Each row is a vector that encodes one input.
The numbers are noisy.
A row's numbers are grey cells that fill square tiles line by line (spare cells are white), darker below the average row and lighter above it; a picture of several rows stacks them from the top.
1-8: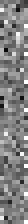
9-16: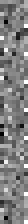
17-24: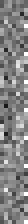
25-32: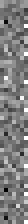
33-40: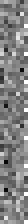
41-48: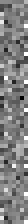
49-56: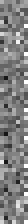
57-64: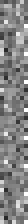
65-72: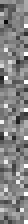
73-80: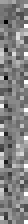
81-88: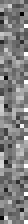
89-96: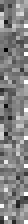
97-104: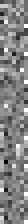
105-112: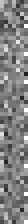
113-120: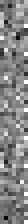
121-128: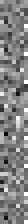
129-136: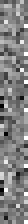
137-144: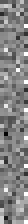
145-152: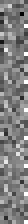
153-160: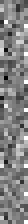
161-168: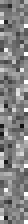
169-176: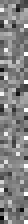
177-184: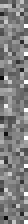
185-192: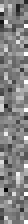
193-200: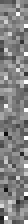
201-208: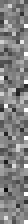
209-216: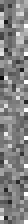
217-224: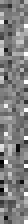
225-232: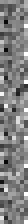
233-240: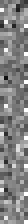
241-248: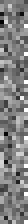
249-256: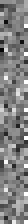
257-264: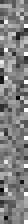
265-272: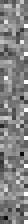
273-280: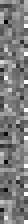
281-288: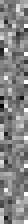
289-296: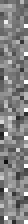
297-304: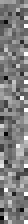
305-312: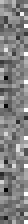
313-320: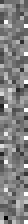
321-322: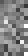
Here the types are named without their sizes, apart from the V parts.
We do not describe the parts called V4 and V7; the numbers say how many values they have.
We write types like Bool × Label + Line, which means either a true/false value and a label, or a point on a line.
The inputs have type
Bool × (Line + V7) × V4.
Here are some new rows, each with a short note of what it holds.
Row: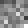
a point on a line, a true/false value and a value of V4
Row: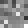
a point on a line, a true/false value and a value of V4
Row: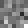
a point on a line, a true/false value and a value of V4
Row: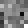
a true/false value, a value of V4 and a value of V7
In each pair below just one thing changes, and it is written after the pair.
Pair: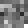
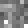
the value of V7
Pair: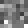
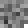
the true/false value
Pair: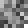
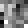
the true/false value
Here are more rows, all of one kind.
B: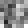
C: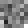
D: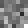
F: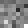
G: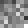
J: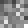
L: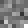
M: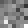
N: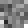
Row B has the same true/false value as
C and N.
